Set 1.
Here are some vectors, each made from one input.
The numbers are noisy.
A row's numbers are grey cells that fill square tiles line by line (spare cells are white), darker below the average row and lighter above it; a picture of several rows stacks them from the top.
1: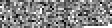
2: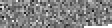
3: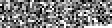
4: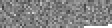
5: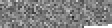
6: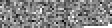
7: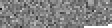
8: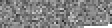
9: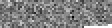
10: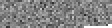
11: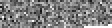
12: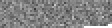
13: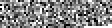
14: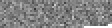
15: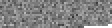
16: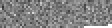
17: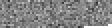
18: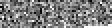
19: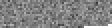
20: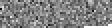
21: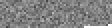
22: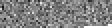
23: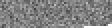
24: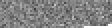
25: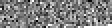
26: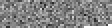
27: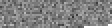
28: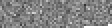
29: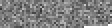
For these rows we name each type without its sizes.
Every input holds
a point on a line.
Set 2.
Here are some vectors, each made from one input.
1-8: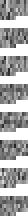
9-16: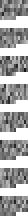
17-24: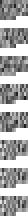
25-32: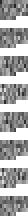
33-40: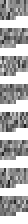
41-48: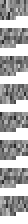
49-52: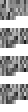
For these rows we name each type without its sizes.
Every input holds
a label.
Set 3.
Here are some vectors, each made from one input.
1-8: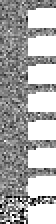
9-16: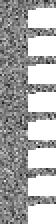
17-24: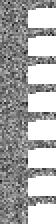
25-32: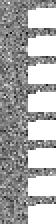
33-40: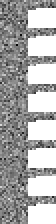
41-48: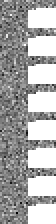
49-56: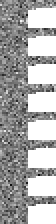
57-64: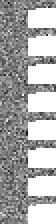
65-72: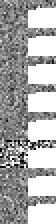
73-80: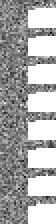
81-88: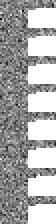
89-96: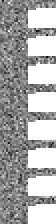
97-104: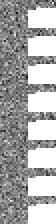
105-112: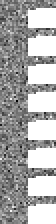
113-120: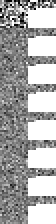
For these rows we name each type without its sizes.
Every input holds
either a fixed value, or four true/false values.
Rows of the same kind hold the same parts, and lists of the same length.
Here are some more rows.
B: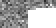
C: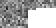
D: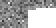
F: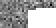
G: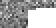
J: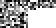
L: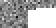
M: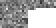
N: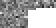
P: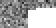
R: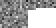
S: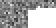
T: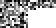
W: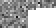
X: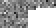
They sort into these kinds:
B, C, D, F, G, L, M, N, P, R, S, W, X
J, T

